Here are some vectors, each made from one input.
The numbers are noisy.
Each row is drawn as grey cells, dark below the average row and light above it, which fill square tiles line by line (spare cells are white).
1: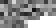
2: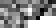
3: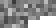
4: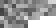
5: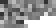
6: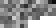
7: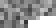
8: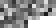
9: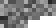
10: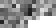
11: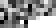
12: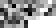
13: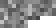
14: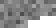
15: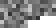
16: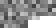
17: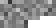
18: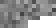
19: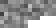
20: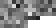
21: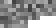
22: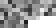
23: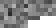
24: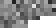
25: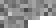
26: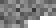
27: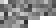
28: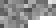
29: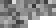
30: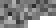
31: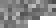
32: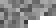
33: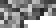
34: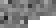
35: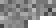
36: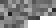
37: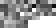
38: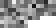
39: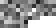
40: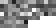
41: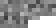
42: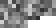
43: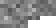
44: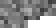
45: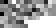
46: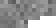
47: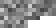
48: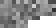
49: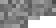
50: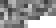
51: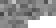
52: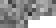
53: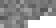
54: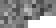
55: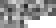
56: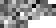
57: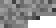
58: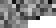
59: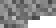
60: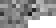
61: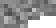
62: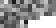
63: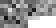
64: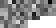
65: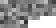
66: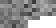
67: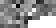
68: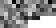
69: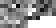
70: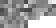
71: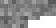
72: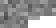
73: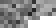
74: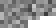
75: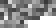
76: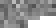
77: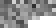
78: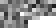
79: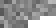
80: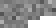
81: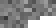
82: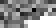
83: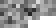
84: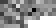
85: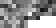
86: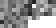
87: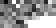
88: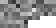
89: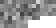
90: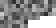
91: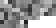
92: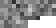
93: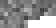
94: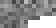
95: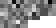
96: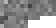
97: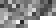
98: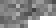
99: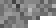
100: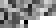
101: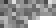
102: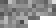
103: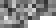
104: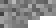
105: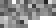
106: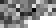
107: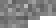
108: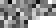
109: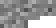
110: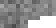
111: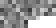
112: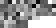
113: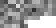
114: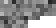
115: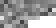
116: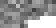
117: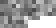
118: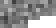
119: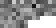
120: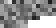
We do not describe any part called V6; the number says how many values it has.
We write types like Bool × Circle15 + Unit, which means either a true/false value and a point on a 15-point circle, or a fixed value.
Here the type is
List2(Line5 × V6).
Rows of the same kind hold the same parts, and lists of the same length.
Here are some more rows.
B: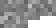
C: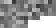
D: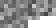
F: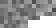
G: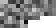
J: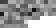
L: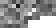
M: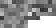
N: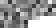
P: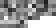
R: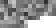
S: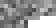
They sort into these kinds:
B, F, G, J, L, N, P, R, S
C, M
D

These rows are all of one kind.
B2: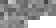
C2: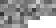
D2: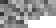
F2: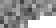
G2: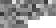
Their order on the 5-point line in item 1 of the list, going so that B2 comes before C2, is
B2, G2, F2, C2, D2.
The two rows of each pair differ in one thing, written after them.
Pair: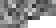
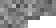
the value of V6 in item 1 of the list
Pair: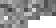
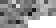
the value of V6 in item 2 of the list
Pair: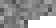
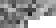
the value of V6 in item 1 of the list
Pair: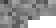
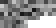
the place on the 5-point line in item 1 of the list
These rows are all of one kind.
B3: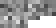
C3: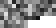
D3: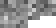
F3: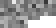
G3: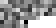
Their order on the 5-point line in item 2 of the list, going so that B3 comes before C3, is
F3, G3, B3, C3, D3.
